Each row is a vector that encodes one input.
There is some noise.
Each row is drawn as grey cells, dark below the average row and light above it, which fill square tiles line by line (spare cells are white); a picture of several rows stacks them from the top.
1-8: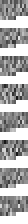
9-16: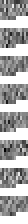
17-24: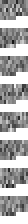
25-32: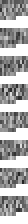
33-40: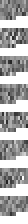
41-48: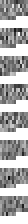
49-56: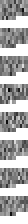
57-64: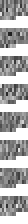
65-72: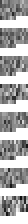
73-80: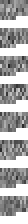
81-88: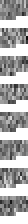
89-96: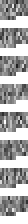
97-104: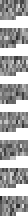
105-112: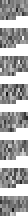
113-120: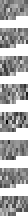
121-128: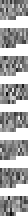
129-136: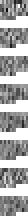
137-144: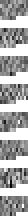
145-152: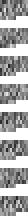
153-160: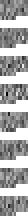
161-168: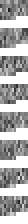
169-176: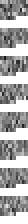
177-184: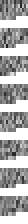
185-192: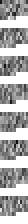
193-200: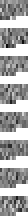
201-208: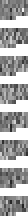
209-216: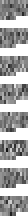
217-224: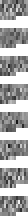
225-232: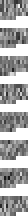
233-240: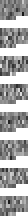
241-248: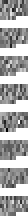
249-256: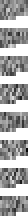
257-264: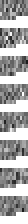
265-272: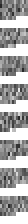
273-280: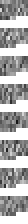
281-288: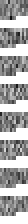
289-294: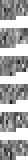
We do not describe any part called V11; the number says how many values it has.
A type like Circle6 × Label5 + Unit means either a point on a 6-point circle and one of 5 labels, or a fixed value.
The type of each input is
Circle10 × V11 + List3(Circle8).
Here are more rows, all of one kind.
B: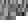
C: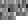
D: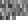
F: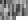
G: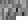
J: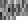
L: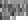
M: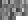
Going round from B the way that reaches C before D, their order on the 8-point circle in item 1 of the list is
B, M, C, J, L, D, F, G.
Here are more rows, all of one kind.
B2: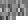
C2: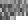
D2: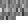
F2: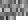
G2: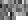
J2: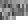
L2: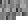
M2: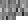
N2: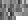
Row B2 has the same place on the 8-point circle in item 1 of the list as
F2 and J2.
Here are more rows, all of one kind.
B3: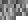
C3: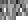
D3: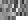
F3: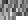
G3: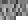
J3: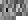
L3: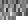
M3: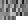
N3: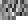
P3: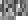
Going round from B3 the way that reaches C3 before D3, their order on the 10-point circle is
B3, L3, M3, C3, J3, P3, F3, N3, D3, G3.
